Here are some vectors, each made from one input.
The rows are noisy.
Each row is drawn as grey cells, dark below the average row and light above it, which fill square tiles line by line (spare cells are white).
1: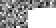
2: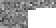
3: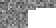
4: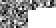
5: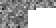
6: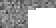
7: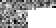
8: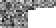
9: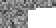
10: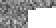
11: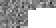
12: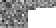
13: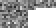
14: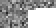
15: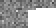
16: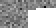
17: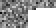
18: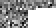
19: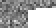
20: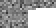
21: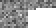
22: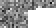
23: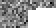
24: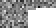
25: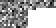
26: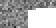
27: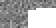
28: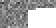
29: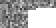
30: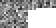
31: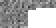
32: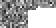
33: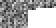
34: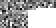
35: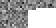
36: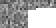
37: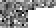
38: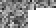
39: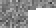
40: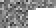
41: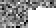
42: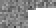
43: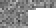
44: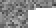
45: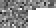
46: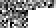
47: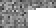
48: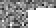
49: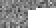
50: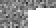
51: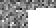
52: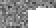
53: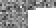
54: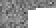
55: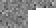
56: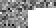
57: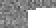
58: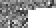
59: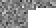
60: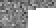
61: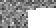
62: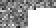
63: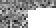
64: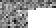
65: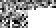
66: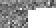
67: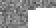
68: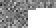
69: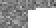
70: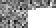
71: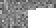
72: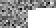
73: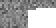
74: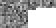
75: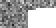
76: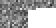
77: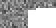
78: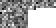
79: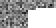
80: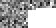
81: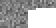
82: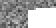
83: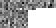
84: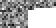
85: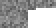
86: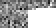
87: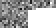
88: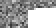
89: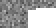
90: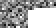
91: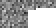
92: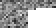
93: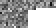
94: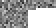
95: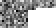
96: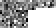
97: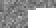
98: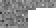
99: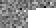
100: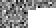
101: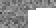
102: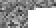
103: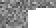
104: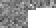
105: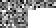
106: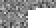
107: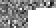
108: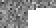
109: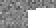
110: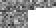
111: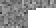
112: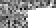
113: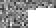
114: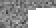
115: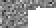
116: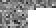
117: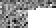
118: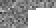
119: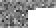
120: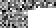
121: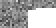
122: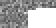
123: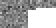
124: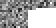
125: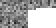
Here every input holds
either a point on a 10-point line, or a list of up to two points on a 7-point line.
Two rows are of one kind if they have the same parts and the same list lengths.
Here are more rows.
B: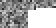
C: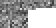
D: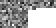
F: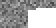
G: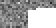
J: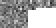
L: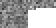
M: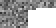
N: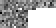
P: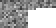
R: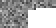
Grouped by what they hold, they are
B, L, N
C, D, F, G, J
M, R
P

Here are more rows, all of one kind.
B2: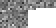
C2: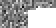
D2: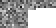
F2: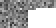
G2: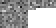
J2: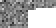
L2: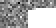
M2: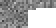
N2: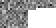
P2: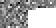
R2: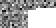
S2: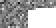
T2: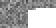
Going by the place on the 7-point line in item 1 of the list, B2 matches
C2, L2, M2 and P2.
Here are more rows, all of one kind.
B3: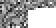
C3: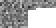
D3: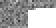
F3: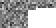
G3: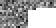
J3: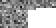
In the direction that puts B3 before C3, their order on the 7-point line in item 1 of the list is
B3, G3, C3, D3, F3, J3.
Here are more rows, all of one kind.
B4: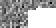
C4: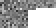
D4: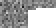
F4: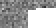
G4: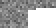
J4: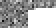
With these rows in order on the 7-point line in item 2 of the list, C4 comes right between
B4 and G4.
